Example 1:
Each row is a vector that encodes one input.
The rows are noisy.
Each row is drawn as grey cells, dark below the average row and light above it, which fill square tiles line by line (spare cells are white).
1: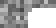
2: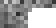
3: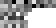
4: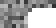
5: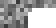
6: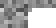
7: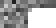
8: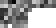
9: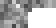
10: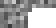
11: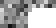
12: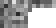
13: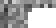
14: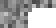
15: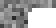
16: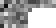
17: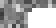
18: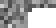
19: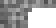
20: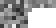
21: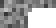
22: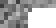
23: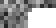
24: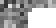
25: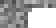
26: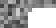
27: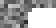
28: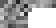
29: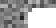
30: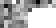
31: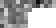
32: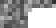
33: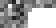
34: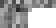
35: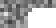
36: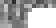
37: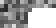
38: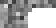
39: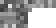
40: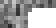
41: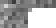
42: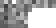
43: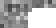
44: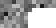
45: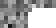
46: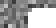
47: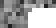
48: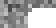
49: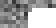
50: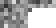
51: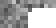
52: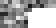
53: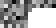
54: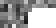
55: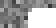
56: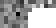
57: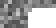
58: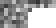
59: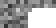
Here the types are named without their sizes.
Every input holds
a node of a tree, together with either a fixed value, or four true/false values.
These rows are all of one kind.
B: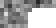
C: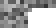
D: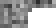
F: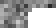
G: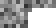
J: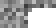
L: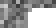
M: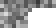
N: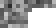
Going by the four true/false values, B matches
L and N.
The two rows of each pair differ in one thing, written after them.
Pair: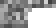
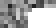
one of the four true/false values
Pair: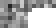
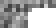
one of the four true/false values
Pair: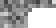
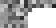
the node of the tree
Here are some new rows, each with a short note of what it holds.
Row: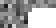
a node of a tree
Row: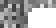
a node of a tree
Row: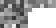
a node of a tree
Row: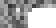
a node of a tree and four true/false values
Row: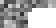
a node of a tree
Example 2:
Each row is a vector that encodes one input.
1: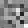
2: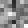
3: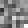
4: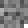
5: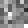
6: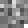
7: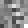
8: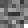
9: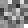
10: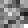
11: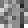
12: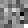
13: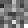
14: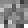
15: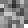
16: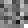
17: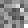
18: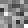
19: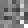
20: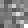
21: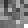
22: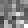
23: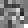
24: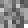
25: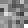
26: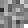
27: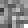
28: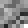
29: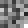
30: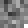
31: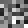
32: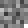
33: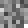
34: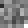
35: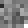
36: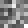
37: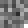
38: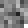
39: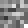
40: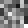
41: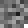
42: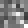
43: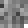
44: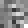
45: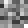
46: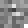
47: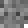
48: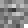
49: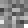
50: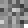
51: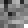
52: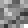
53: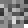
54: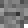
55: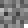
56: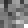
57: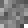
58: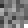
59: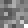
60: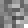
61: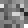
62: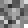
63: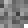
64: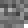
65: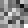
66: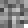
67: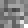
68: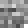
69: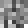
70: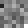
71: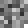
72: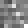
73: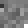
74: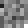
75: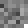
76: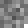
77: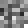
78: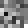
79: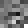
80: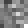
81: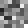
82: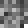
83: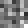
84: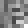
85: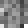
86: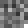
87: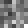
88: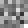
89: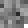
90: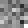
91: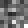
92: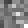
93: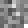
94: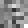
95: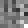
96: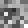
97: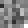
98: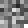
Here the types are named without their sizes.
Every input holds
either a label, or a point on a line.
